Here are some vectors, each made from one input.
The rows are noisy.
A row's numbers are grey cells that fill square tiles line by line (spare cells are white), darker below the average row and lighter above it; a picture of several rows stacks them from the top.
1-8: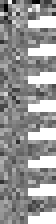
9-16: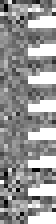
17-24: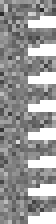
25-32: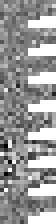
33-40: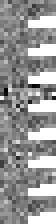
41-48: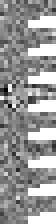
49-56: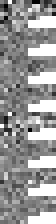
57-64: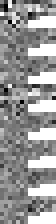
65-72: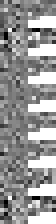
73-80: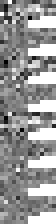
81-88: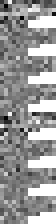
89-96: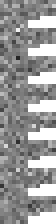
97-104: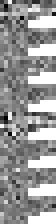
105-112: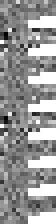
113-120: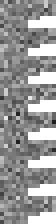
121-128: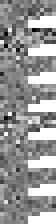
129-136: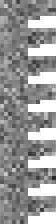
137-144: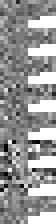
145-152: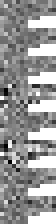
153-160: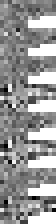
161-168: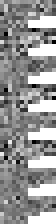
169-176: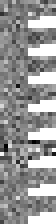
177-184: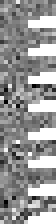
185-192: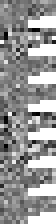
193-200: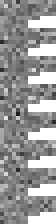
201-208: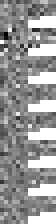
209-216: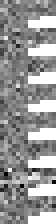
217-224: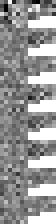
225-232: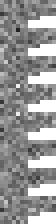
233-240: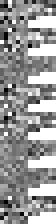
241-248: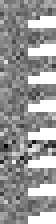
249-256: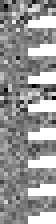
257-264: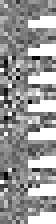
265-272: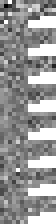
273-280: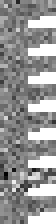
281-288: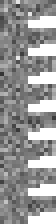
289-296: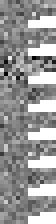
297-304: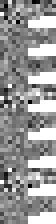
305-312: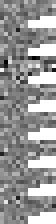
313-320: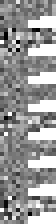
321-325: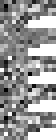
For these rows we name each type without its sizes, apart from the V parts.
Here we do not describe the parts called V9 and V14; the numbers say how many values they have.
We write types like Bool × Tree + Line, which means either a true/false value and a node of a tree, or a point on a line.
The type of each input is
Bool × (Tree + V14) + V9.
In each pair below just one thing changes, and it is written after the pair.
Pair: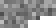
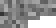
the value of V14
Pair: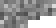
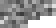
the value of V14
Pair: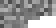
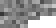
the true/false value
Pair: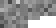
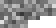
the true/false value
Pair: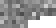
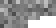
the true/false value
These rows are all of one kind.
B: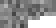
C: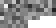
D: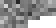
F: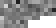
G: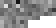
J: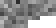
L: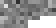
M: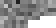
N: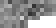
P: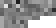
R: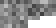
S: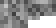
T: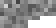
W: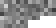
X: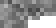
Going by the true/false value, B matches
N, R, S and X.
